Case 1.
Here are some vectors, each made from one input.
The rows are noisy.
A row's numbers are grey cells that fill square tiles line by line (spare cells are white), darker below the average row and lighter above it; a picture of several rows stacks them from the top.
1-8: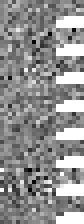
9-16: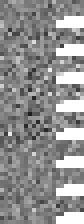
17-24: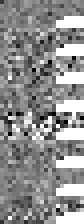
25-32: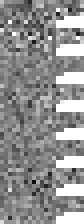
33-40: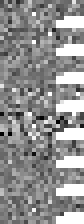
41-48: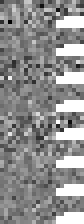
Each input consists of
either a point on a 9-point circle, or a fixed value.
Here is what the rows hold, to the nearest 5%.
About 85% of them hold a point on a 9-point circle. The rest hold a fixed value.
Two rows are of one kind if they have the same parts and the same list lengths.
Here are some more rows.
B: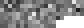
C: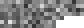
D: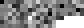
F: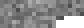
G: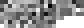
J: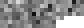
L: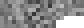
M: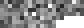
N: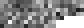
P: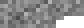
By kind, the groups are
B, C, D, F, G, J, L, M, P
N

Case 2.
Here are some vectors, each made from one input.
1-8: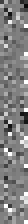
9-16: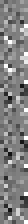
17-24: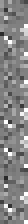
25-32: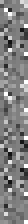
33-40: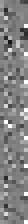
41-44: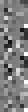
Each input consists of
a point on a 4-point line.
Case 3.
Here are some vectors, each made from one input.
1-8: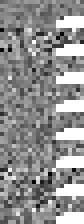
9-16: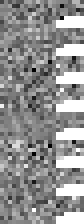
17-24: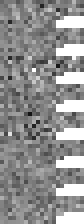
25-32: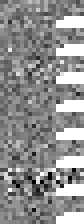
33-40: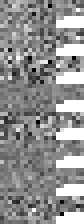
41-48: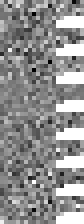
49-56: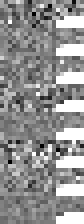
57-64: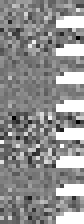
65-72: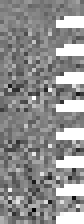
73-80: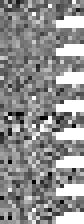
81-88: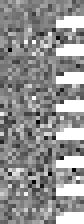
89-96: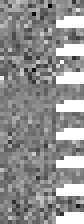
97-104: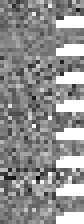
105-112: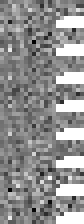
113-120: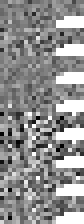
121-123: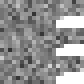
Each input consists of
either a point on a 9-point circle, or a fixed value.
